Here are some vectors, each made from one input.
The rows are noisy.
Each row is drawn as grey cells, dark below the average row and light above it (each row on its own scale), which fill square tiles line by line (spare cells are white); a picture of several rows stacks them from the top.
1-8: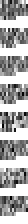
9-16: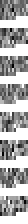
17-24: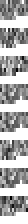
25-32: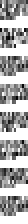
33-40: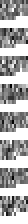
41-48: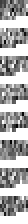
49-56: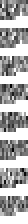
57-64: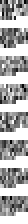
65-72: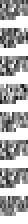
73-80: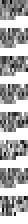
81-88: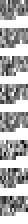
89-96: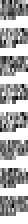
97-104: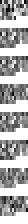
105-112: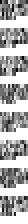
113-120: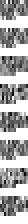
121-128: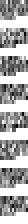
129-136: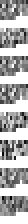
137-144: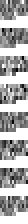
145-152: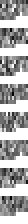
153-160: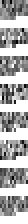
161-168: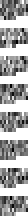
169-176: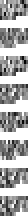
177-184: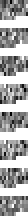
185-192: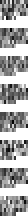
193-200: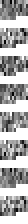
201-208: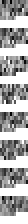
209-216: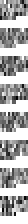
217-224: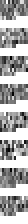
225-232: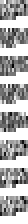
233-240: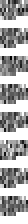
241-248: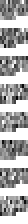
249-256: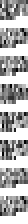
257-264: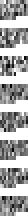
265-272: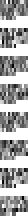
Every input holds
either a point on a 5-point circle and a true/false value, or a point on an 18-point circle.
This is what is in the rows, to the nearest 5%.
About 35% of them hold a point on a 5-point circle and a true/false value. The rest hold a point on an 18-point circle.
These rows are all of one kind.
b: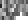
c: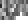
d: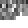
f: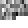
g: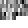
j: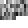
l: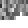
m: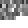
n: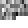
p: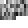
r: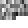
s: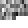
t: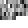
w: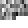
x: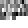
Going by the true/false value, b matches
c, d, l and m.
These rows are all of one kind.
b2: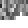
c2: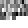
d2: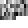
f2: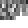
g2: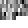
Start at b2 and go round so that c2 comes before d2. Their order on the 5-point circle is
b2, c2, g2, f2, d2.
